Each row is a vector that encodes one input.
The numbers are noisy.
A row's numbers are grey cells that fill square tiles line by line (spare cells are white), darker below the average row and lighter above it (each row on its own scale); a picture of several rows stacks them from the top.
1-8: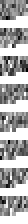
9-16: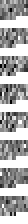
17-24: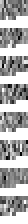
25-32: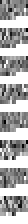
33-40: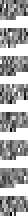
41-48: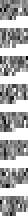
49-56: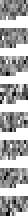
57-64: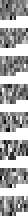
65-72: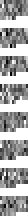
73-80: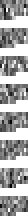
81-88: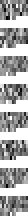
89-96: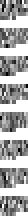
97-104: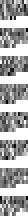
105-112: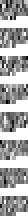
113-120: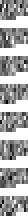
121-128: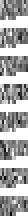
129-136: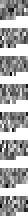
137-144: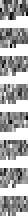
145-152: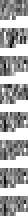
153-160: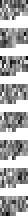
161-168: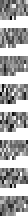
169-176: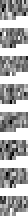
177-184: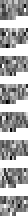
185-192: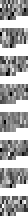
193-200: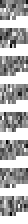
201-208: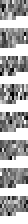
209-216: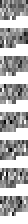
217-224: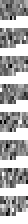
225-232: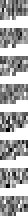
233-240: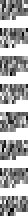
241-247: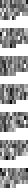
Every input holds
one of 10 labels, together with either a point on a 6-point line, or a point on a 10-point line.
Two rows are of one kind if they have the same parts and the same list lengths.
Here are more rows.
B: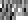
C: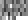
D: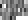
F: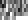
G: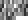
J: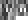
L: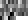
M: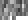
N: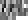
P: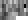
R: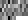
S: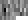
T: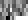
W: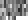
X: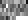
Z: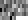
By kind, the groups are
B, D, G, L, R, Z
C, F, J, M, N, P, S, T, W, X

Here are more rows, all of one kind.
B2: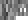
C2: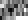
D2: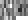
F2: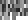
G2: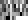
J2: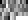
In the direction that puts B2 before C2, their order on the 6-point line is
D2, F2, J2, G2, B2, C2.
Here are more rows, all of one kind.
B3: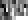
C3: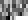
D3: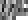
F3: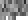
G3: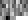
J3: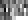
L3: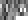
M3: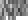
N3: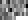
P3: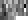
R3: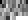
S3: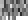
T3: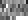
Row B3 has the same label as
G3, J3, N3 and R3.
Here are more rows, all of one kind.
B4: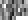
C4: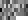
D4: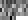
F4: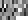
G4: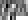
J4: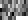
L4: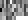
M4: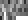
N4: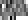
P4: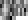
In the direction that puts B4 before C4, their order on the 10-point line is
P4, B4, N4, G4, D4, L4, F4, C4, J4, M4.
